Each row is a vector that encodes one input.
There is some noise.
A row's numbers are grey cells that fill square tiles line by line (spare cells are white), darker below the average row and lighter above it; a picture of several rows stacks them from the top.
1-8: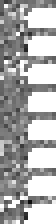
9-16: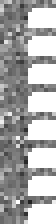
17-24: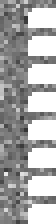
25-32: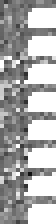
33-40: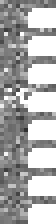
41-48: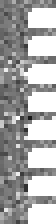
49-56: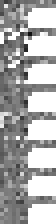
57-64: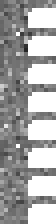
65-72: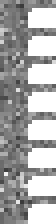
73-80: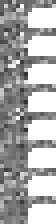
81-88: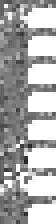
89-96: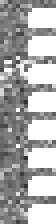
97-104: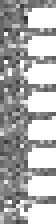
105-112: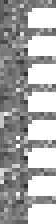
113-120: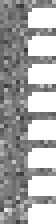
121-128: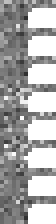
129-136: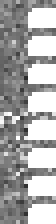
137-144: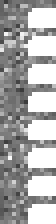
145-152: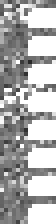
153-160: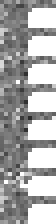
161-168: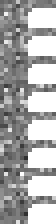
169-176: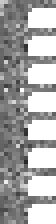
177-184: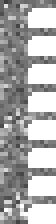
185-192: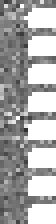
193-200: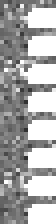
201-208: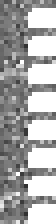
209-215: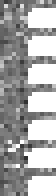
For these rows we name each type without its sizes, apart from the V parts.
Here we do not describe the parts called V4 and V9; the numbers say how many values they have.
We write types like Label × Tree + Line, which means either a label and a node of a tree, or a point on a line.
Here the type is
Bool × V9 + Line + V4.
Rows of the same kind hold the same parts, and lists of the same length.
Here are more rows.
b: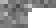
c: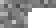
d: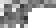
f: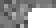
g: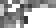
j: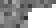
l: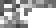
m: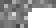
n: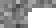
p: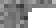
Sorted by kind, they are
b, c, d
f, g, j, m
l, n, p

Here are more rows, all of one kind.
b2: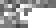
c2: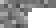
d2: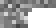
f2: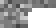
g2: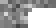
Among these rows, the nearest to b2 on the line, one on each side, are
f2 and g2.
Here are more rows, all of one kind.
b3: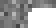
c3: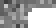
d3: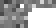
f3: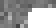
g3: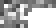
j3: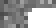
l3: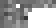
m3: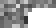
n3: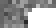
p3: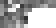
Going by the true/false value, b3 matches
f3, g3, l3 and p3.
